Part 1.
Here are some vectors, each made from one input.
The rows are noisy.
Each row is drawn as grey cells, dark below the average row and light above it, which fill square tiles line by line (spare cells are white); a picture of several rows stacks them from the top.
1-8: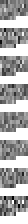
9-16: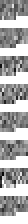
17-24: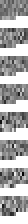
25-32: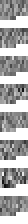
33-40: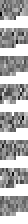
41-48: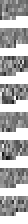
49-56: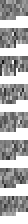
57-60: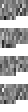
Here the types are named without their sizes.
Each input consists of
a label.
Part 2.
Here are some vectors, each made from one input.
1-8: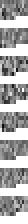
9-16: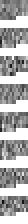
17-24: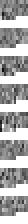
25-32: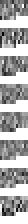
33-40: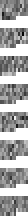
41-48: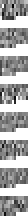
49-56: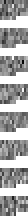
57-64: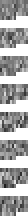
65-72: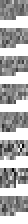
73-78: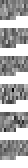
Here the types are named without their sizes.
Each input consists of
a label.
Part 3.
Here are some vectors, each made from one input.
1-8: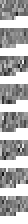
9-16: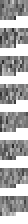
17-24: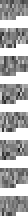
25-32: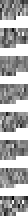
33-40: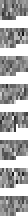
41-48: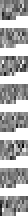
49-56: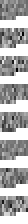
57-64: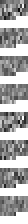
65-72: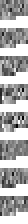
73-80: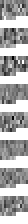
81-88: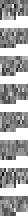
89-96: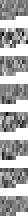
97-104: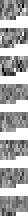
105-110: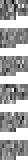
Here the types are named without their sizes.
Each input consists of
a label.
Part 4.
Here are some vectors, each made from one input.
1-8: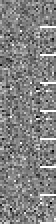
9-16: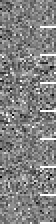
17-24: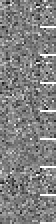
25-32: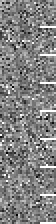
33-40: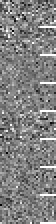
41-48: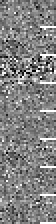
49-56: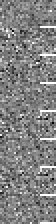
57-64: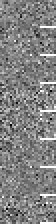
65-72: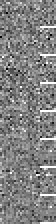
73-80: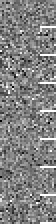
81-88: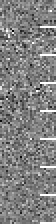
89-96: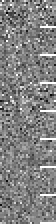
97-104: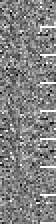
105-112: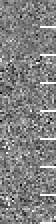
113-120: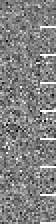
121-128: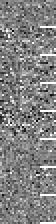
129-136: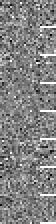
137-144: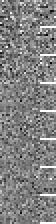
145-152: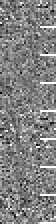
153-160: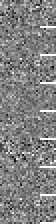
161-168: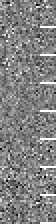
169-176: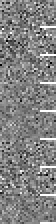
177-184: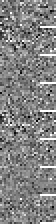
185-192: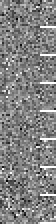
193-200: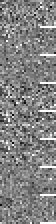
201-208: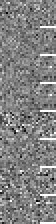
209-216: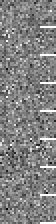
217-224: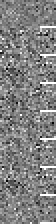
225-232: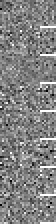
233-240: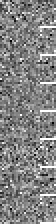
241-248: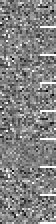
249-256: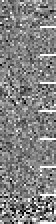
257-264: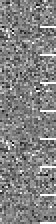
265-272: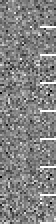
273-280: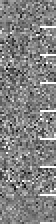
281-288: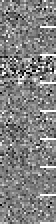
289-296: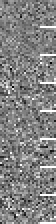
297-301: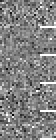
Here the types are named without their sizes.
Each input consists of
either a fixed value, or a node of a tree.
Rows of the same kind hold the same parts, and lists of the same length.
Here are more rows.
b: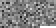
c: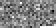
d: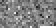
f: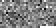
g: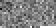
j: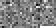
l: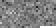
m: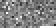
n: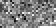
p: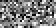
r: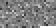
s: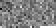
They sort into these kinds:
b, c, d, f, g, j, l, m, n, r, s
p

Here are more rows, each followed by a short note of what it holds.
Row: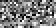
a fixed value
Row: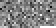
a node of a tree
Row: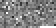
a node of a tree
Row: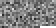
a node of a tree
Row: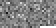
a node of a tree
